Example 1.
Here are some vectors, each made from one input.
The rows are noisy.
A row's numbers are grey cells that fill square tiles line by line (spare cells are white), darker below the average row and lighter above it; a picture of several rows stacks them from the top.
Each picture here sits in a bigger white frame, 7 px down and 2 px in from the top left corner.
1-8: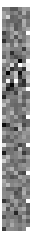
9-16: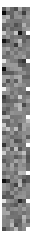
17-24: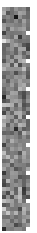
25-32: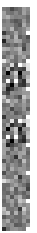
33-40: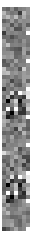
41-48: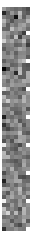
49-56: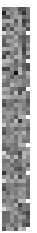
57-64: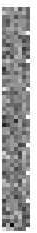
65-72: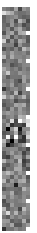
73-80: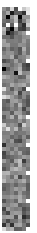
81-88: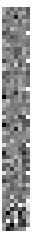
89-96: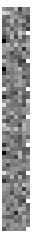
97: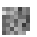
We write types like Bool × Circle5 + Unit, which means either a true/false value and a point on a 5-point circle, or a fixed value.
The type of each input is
List2(Line5).
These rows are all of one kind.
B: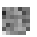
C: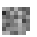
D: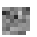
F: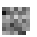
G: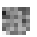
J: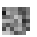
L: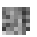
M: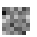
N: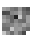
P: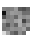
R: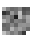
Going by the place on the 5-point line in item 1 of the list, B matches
C, G and P.
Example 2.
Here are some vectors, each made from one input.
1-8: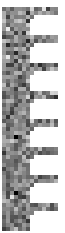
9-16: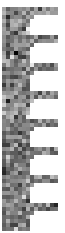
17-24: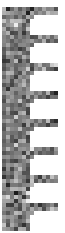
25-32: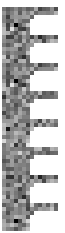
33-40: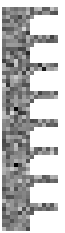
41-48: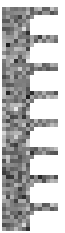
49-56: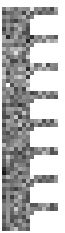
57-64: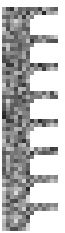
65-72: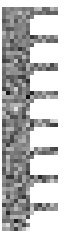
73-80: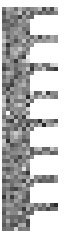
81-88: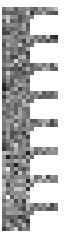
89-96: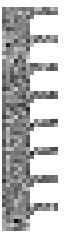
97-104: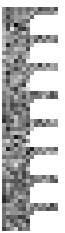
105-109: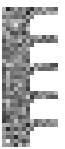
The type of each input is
Circle11 + Circle13.
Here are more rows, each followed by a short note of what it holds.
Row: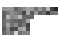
a point on a 13-point circle
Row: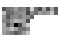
a point on an 11-point circle
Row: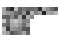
a point on an 11-point circle
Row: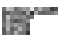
a point on a 13-point circle
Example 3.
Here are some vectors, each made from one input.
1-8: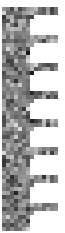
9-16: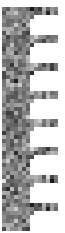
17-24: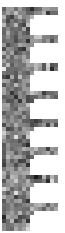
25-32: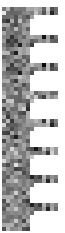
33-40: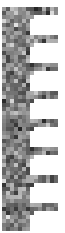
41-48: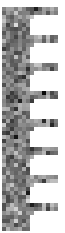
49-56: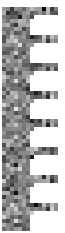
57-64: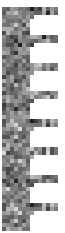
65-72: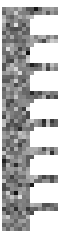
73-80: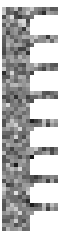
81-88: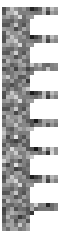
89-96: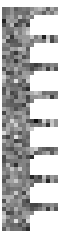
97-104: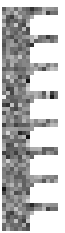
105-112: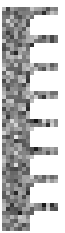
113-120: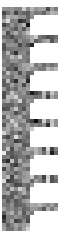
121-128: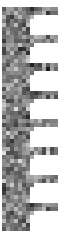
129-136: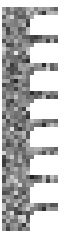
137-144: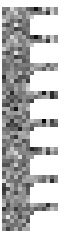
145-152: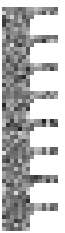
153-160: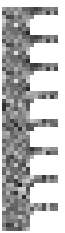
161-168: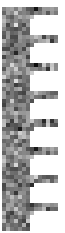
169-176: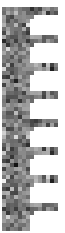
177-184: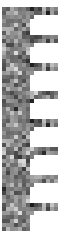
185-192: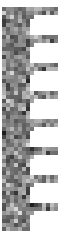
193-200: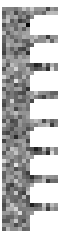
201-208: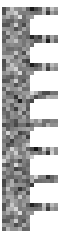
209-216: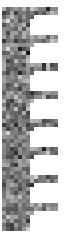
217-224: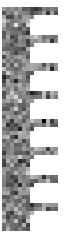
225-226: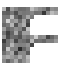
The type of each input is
Bool × Bool × Bool × (Circle11 + Unit).
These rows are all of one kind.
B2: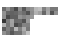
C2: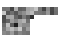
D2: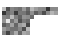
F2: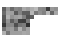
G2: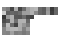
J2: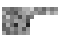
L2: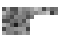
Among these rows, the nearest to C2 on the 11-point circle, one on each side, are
G2 and J2.
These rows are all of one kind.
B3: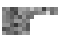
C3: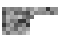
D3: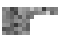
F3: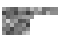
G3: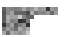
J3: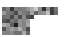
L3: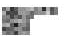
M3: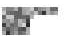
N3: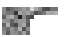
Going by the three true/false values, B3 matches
D3, F3 and L3.
